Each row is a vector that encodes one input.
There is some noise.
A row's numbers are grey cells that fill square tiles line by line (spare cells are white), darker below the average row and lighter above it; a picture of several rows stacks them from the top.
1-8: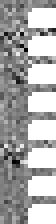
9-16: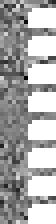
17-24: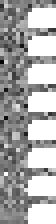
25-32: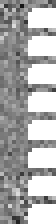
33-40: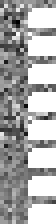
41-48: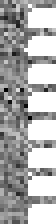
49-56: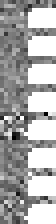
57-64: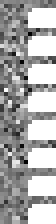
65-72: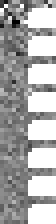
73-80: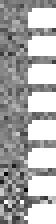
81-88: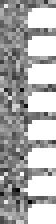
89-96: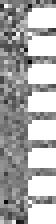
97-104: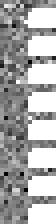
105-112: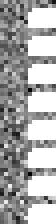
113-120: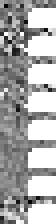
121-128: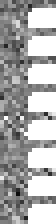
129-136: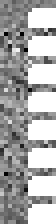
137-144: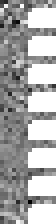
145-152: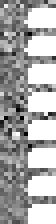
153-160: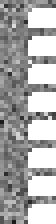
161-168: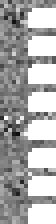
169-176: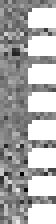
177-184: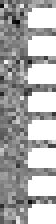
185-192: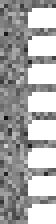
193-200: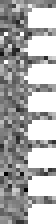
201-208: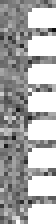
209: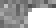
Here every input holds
either two labels (each one of 6), or a point on a 5-point line, or a node of an 8-node tree and a true/false value.
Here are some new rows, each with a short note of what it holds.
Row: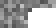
a node of an 8-node tree and a true/false value
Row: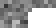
a node of an 8-node tree and a true/false value
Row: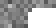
two labels (each one of 6)
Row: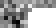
a point on a 5-point line
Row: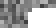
a point on a 5-point line
